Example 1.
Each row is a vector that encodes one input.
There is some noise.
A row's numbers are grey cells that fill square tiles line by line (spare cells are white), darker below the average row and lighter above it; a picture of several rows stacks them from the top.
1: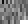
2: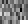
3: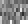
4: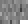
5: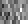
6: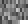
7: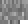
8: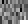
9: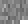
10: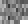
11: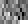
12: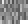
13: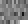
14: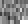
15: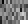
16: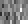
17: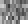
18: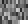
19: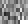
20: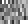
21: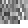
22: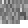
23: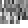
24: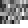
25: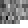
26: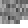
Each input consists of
three true/false values.
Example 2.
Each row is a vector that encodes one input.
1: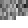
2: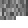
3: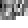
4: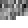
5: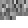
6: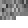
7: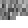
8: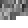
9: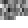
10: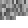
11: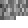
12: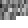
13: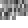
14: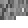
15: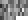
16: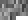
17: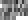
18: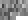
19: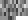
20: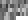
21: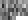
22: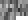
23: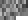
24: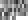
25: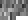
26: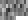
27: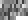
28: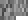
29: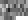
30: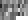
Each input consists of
three true/false values.
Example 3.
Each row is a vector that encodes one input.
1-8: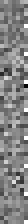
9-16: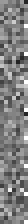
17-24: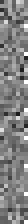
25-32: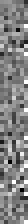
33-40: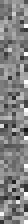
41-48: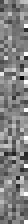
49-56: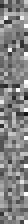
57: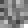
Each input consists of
either a fixed value, or four true/false values.
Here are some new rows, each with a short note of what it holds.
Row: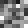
a fixed value
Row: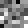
a fixed value
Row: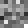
four true/false values
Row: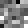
a fixed value
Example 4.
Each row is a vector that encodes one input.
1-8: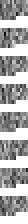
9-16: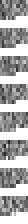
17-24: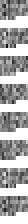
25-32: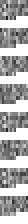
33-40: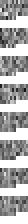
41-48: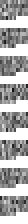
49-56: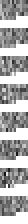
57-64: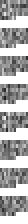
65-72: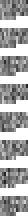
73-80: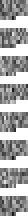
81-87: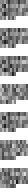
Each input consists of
three true/false values.
